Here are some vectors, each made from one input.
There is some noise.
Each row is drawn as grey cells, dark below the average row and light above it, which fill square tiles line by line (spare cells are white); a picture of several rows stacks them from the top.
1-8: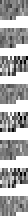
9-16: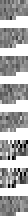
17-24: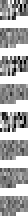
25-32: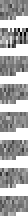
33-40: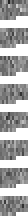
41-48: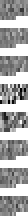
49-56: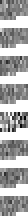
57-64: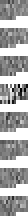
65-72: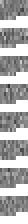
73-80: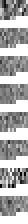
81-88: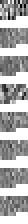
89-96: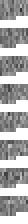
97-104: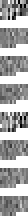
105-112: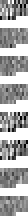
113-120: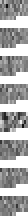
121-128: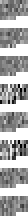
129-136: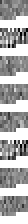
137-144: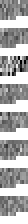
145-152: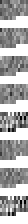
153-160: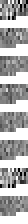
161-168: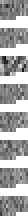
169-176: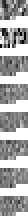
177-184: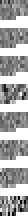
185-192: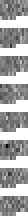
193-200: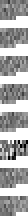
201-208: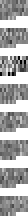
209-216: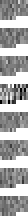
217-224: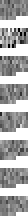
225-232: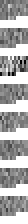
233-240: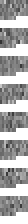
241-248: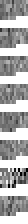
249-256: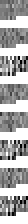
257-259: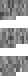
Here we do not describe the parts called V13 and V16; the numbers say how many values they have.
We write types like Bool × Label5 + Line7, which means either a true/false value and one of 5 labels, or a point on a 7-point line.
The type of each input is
Bool × ((Circle11 + V13) × V16 + Unit).
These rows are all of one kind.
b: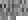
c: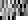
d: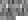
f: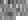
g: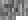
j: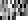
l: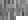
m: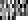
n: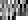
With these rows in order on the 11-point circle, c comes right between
g and m.
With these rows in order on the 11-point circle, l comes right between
b and d.
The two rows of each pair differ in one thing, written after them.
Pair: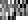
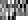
the value of V13
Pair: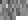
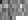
the value of V13
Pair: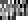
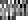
the value of V13
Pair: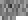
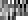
the true/false value
